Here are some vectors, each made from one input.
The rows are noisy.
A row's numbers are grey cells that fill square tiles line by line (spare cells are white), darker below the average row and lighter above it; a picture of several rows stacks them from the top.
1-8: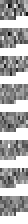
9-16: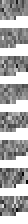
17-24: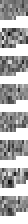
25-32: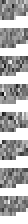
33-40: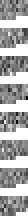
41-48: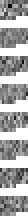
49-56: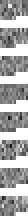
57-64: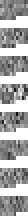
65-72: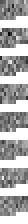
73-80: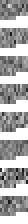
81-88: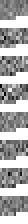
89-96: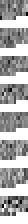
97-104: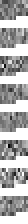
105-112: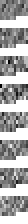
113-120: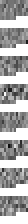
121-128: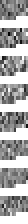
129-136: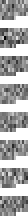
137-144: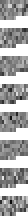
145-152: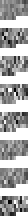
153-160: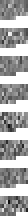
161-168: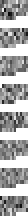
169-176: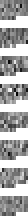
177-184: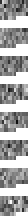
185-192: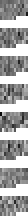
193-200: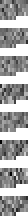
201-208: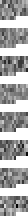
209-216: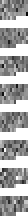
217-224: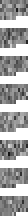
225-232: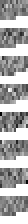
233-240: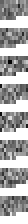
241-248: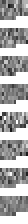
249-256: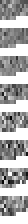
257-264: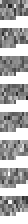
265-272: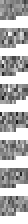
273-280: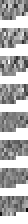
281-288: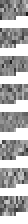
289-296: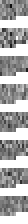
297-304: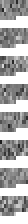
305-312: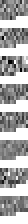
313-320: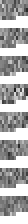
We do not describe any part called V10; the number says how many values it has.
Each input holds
either one of 11 labels, a point on a 4-point line and a value of V10, or a point on a 7-point line and a true/false value.
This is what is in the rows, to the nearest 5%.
About 75% of them hold one of 11 labels, a point on a 4-point line and a value of V10. The rest hold a point on a 7-point line and a true/false value.
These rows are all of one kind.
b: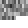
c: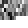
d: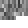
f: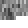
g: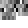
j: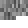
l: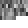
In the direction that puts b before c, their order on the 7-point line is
f, d, b, j, l, c, g.
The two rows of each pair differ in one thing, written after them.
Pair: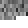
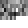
the label
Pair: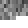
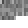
the value of V10
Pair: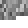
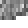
the label
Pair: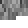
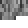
the value of V10
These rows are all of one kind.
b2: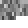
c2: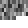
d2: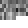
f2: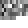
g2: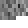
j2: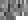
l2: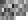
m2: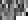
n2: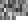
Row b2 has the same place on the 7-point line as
f2 and m2.
